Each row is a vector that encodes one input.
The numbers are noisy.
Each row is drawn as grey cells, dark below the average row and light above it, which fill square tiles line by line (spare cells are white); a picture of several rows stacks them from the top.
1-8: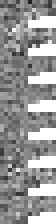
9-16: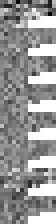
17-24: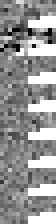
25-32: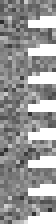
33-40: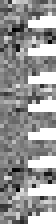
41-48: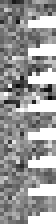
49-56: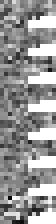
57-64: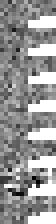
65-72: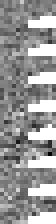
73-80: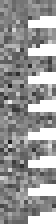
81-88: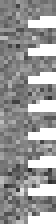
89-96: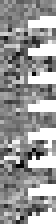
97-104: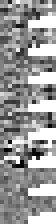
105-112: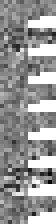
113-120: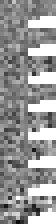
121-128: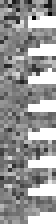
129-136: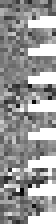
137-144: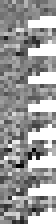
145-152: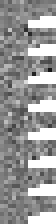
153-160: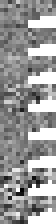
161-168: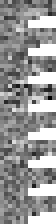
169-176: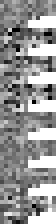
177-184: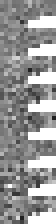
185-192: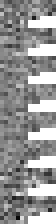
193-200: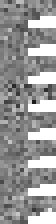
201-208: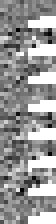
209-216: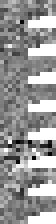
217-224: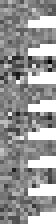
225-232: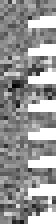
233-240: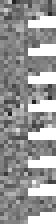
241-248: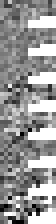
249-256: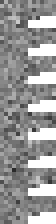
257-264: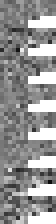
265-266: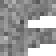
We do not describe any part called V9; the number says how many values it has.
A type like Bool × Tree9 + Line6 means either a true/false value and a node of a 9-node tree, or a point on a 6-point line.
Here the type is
Bool × Label6 + (Tree11 + Unit) × V9.
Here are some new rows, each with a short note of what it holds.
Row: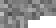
a value of V9
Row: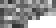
one of 6 labels and a true/false value
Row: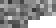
one of 6 labels and a true/false value
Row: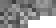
one of 6 labels and a true/false value
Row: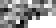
a node of an 11-node tree and a value of V9
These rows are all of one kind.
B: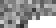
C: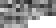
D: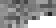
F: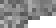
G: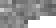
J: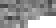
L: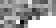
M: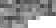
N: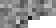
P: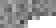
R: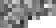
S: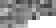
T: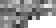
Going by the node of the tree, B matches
D and F.
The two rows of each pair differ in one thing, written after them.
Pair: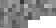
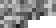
the node of the tree
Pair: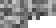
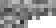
the node of the tree
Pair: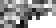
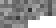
the value of V9
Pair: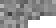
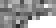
the node of the tree
